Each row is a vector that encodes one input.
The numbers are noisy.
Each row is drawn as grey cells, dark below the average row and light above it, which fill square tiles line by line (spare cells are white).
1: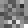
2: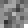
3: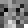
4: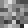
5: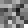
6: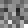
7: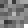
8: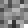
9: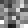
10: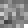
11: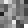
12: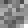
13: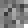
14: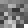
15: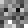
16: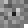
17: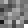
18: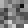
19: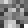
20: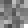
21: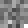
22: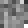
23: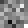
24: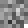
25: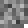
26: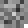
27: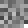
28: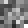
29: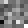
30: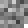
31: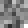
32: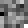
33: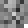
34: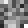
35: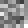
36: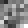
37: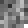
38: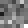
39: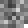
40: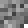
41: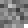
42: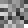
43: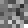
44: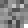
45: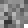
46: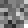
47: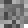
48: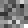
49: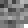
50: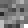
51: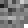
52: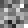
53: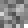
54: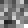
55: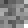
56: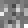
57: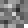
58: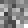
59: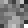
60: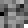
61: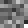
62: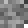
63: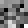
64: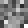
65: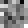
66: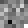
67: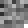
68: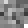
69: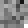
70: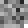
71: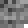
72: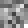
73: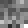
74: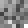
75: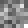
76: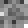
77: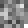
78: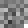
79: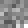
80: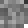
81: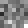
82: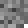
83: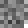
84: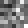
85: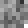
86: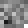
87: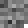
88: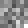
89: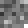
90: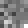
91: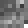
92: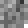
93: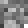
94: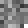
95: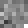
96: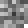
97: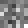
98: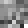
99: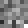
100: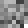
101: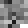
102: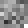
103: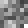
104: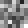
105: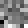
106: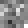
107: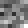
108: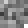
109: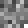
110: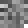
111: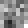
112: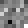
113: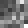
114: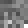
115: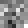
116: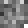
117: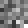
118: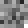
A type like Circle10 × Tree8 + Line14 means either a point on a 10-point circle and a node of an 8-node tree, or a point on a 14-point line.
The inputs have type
Bool × Bool × Bool × Bool × Bool + Unit.
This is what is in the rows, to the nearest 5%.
About 5% of them hold a fixed value. The rest hold five true/false values.
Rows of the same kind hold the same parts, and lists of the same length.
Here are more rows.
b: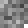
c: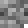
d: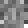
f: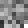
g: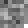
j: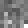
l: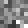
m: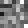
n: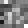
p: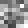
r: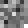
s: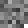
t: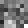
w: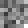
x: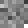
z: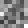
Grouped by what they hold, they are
b, c, d, f, g, j, m, p, r, s, t, w, x, z
l, n

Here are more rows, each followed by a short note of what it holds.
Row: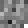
five true/false values
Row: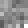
five true/false values
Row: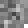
five true/false values
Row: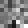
a fixed value
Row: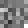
five true/false values
